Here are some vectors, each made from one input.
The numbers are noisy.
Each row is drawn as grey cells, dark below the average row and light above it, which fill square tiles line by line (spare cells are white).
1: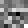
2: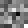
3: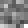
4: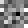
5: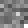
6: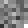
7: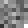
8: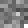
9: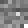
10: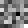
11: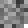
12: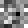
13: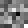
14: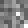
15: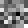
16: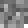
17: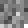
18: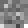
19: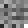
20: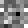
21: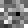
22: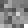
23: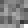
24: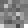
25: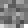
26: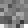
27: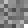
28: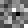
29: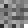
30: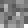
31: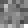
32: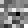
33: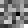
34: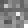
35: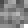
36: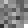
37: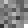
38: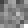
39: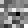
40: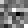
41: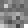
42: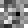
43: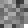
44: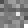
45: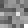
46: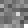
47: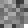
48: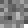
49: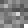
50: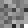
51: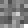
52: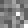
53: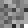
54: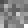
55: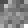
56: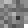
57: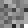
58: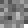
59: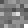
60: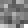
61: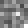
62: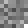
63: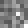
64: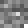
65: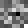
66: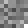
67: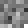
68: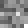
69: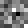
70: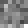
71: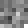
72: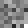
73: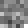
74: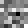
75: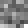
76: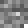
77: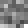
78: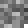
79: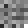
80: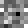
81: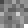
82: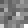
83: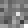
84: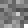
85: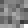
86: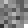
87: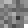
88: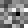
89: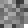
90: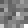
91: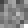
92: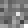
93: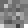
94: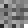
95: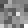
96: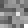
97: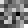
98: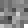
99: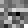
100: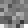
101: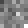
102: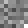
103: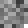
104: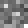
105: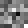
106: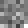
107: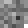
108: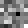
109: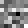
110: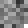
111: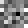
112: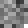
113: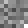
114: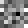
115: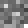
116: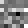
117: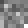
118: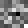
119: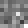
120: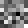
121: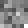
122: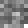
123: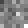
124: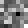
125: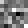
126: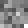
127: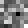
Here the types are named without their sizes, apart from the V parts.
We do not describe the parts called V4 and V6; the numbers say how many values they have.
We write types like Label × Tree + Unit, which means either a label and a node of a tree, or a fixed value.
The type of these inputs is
(Bool × Bool × Bool + Unit) × V6 + Label × V4.
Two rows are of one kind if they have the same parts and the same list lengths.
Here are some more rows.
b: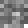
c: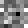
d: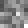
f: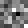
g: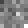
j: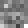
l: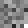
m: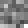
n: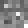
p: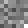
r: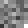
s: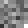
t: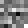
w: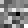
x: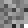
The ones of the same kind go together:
b, d, g, j, m, n
c, f, t, w
l, p, r, s, x

